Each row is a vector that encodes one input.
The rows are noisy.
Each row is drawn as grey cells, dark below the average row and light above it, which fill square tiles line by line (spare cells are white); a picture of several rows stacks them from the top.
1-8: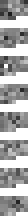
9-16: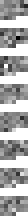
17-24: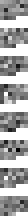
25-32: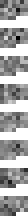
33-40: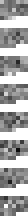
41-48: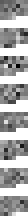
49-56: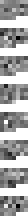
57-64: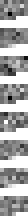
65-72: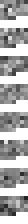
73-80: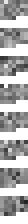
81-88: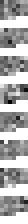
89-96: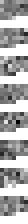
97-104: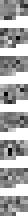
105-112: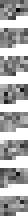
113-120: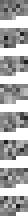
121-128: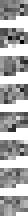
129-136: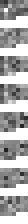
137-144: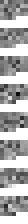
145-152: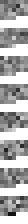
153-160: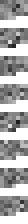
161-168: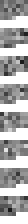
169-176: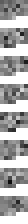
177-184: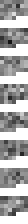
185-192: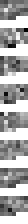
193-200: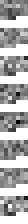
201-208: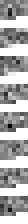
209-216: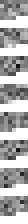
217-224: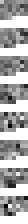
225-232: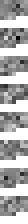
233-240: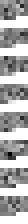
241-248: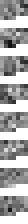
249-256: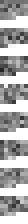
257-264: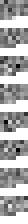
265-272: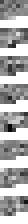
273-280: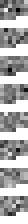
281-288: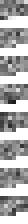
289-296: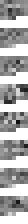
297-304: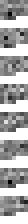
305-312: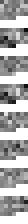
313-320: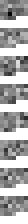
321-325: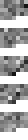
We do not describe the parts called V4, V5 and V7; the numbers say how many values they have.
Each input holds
either two labels (each one of 8), or three true/false values and a value of V5, or a value of V4 and a value of V7.
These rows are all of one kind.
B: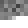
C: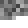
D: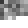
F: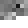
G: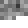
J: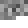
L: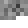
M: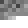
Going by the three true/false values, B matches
J and L.
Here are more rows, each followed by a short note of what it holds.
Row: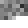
a value of V4 and a value of V7
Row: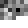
two labels (each one of 8)
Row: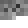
three true/false values and a value of V5
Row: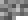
a value of V4 and a value of V7
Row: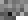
two labels (each one of 8)
